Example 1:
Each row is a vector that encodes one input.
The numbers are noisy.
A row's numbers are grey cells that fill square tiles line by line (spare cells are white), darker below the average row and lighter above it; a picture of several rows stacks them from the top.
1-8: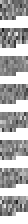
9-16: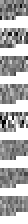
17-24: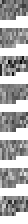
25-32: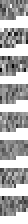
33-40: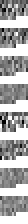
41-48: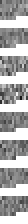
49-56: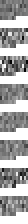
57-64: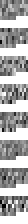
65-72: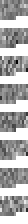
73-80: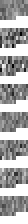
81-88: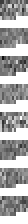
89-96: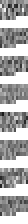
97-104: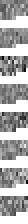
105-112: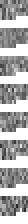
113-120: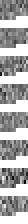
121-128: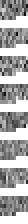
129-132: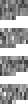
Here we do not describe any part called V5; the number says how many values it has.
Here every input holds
a true/false value, together with either a point on an 8-point line, or a value of V5.
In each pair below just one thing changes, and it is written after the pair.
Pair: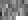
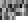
the value of V5
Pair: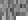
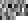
the true/false value
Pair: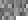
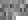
the true/false value
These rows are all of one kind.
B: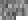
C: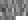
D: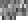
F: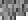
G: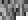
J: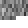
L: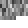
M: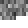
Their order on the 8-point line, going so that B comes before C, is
L, F, J, D, G, B, M, C.
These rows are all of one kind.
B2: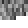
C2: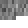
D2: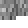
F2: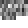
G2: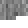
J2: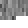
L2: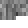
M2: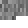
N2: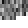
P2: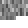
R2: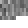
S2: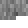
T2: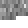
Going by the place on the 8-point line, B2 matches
J2, M2 and T2.
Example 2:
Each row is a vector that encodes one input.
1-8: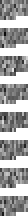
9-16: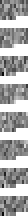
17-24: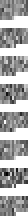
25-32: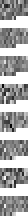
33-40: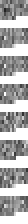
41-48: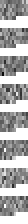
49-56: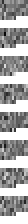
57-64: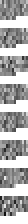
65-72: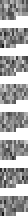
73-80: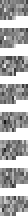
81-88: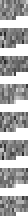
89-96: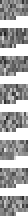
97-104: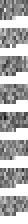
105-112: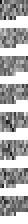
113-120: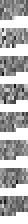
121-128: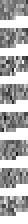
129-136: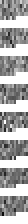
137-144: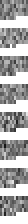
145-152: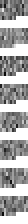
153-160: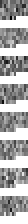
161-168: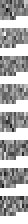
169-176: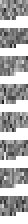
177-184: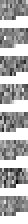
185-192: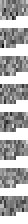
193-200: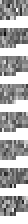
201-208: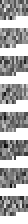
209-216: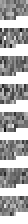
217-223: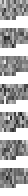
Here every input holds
either a point on a 10-point circle, or a point on a 12-point line, or a node of a 16-node tree.
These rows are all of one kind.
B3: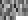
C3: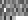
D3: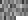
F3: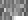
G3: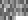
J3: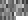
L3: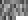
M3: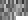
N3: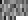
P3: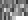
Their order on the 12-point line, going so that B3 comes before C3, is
M3, J3, D3, N3, L3, B3, P3, G3, C3, F3.
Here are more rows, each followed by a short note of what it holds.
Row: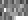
a point on a 12-point line
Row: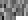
a point on a 10-point circle
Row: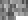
a point on a 12-point line
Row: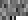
a point on a 10-point circle
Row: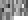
a point on a 12-point line
